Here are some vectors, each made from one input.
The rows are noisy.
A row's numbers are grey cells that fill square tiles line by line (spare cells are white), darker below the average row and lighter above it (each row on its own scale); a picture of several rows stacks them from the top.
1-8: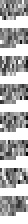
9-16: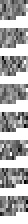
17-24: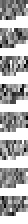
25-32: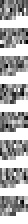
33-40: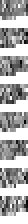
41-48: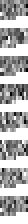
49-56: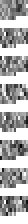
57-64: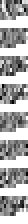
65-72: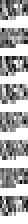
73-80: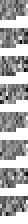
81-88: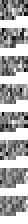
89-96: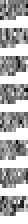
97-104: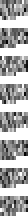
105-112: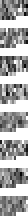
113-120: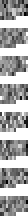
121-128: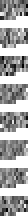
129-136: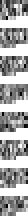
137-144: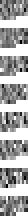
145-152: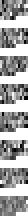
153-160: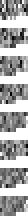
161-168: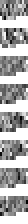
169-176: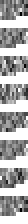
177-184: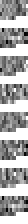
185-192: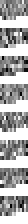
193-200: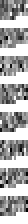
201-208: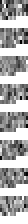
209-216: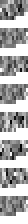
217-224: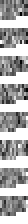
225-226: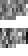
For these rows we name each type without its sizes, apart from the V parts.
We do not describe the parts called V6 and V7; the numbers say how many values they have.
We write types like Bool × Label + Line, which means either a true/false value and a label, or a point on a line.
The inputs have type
Bool × V6 + (Label + Line) × V7.
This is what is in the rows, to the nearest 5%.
About 30% of them hold a true/false value and a value of V6. The rest hold a value of V7, together with either a label, or a point on a line.
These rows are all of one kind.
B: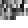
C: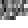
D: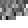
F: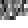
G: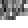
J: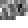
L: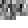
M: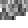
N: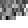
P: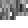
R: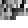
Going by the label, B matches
C, F, G and R.
